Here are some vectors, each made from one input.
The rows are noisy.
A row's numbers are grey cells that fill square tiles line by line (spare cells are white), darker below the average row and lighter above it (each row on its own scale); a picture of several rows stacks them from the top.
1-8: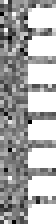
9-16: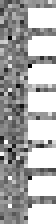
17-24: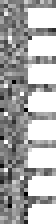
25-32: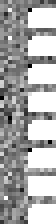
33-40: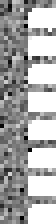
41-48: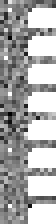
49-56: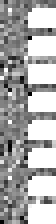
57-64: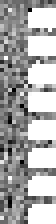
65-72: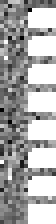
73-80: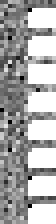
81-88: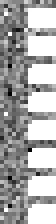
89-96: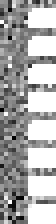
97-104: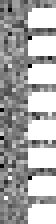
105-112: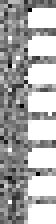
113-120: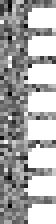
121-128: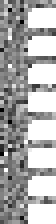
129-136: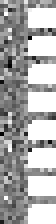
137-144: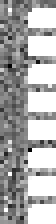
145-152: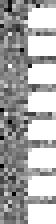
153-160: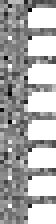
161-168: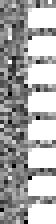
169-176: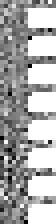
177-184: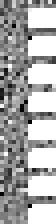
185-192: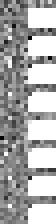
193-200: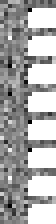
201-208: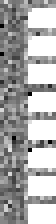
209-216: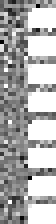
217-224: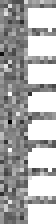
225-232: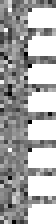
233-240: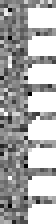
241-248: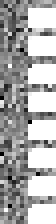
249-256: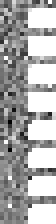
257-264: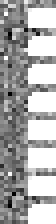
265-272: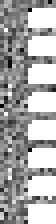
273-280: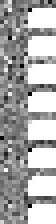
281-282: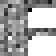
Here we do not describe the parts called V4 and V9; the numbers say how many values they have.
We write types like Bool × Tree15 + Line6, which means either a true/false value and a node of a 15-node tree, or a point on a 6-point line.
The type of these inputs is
(Bool × Bool × Bool + (Line6 + V9) × V4) × Line6.
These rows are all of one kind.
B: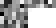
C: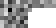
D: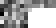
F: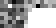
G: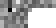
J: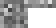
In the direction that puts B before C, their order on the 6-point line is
J, B, D, F, C, G.
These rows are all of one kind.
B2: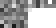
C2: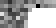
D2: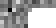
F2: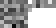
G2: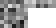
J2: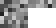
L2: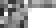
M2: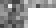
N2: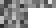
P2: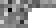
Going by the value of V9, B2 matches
C2 and N2.
